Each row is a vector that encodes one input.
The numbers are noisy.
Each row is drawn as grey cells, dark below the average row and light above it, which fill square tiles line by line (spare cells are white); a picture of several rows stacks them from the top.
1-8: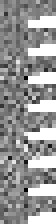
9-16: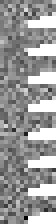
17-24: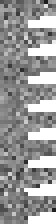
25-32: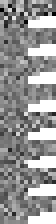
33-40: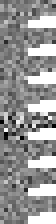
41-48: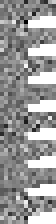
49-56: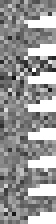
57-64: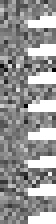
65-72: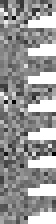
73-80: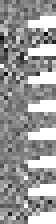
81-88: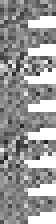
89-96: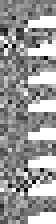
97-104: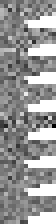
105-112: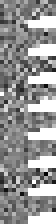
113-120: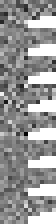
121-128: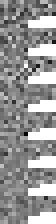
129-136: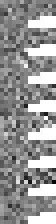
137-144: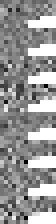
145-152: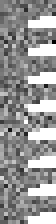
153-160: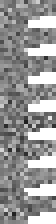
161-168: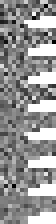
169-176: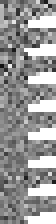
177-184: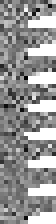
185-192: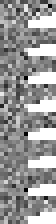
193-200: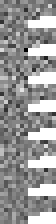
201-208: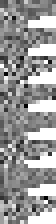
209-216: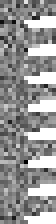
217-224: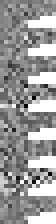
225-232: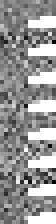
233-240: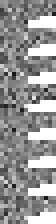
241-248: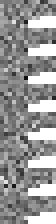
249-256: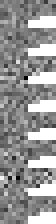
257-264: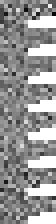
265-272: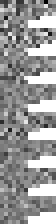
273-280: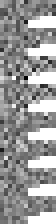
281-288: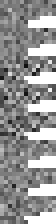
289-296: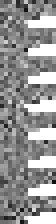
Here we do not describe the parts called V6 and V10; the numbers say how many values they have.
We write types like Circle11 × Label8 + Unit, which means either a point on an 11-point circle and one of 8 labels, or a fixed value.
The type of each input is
Bool × Bool × Bool × (Line7 + V10) + V6.
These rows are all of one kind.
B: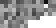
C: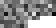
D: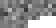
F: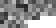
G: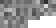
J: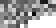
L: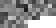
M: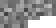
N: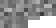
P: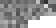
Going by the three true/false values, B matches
G, M and N.
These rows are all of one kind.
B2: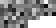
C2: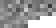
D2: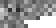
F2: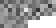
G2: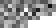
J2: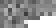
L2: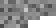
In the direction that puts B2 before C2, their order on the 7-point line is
B2, D2, J2, F2, G2, L2, C2.
